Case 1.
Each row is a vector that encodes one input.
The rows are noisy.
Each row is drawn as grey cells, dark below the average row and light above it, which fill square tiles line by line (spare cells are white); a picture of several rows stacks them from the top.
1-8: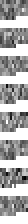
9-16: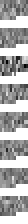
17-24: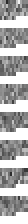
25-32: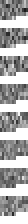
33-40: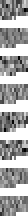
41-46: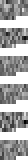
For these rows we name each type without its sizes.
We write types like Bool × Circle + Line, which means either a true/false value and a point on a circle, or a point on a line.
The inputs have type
List(Line).
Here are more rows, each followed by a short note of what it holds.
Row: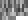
a list of two items
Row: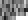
the empty list
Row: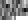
the empty list
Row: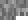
a list of one item
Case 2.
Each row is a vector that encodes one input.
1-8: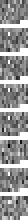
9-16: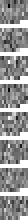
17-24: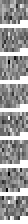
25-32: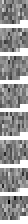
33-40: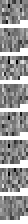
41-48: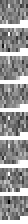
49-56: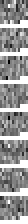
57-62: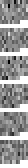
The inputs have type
(Bool × Bool × Bool × Bool + Unit) × Line4.
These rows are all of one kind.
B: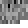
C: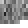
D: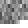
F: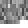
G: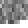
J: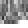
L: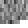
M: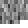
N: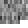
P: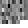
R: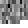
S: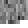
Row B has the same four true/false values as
L, M and N.
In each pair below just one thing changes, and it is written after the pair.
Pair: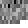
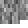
the place on the 4-point line
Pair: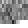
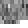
the place on the 4-point line
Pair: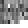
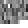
one of the four true/false values
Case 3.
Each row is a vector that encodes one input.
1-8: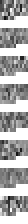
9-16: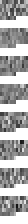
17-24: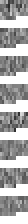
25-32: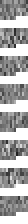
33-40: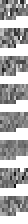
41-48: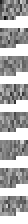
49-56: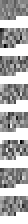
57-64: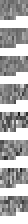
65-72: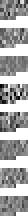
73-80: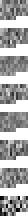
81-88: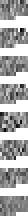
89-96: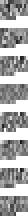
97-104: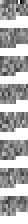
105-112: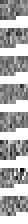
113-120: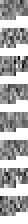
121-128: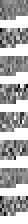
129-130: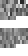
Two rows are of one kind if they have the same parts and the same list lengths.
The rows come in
2 kinds.
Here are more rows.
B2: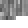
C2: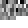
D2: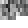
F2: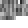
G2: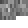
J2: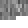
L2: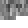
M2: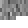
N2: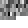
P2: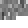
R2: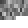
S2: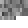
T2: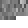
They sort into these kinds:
B2, F2, G2, L2, M2, N2, T2
C2, D2, J2, P2, R2, S2

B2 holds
three true/false values.
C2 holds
one of 12 labels.
